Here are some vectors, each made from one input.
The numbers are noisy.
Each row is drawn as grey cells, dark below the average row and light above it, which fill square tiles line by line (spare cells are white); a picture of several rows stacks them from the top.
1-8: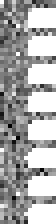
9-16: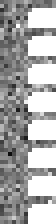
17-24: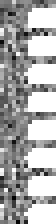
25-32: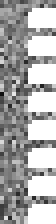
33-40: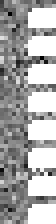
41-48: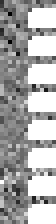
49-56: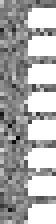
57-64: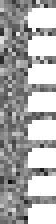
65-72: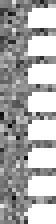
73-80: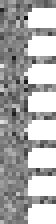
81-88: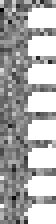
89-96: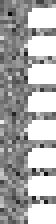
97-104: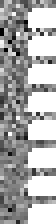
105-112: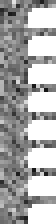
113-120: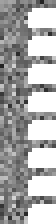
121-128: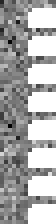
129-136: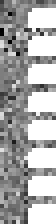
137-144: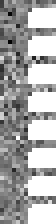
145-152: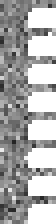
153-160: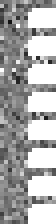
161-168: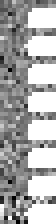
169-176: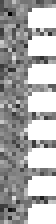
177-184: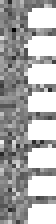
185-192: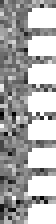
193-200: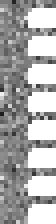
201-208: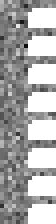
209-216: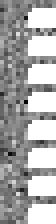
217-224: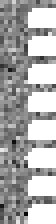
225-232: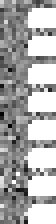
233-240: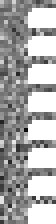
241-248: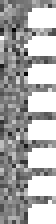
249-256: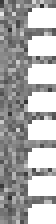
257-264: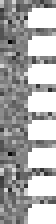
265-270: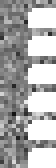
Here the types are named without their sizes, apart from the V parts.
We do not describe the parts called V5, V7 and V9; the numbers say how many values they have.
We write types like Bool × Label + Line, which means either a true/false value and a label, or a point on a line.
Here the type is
Bool × V9 + Tree × Tree + V5 × V7.
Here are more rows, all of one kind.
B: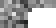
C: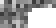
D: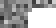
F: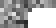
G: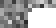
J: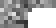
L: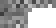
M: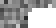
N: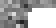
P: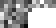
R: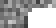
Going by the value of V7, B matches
F, J and N.
